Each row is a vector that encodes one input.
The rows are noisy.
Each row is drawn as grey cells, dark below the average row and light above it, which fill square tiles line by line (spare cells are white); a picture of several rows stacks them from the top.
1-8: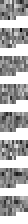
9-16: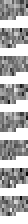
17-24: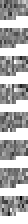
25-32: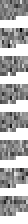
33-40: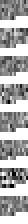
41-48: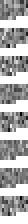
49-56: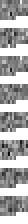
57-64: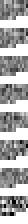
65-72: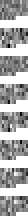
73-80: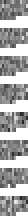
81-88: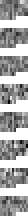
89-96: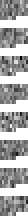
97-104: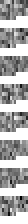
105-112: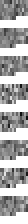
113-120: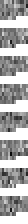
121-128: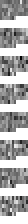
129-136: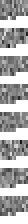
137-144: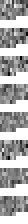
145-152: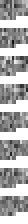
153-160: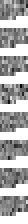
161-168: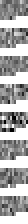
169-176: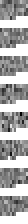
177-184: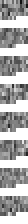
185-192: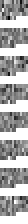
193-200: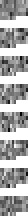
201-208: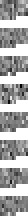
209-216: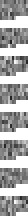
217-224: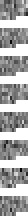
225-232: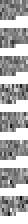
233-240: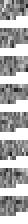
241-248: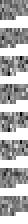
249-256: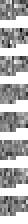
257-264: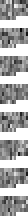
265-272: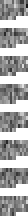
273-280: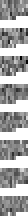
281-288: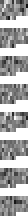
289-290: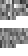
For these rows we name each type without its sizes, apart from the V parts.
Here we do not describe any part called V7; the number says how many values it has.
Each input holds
a list of items, each a true/false value and a value of V7.
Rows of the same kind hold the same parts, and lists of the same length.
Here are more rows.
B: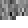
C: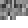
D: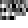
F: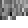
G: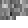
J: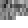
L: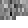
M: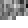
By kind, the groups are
B, C, F, G, J, L
D
M

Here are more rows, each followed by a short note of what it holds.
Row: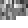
a list of one item
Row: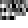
the empty list
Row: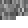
a list of two items
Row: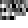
the empty list
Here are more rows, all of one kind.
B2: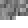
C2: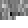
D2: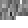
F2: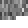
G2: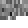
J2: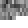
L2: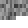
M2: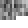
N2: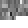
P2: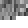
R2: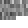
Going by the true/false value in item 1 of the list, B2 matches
J2, L2, M2 and P2.
